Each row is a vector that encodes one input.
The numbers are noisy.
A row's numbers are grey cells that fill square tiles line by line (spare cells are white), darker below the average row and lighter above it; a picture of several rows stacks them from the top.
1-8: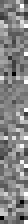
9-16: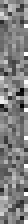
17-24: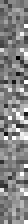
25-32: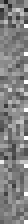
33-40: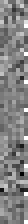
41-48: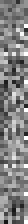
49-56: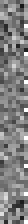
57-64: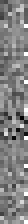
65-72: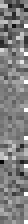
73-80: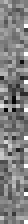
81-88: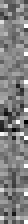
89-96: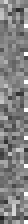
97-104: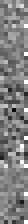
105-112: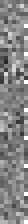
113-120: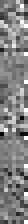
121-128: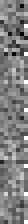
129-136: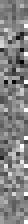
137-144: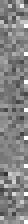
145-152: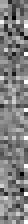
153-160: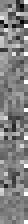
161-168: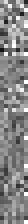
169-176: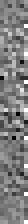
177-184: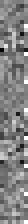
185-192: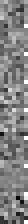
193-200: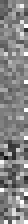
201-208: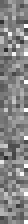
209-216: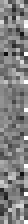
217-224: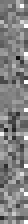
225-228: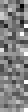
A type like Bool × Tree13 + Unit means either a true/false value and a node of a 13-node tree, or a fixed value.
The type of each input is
Line9 + Line10.
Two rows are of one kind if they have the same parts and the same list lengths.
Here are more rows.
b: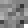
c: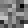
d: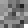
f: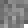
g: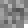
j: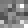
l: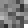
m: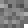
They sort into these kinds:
b, c, d, f, m
g, j, l

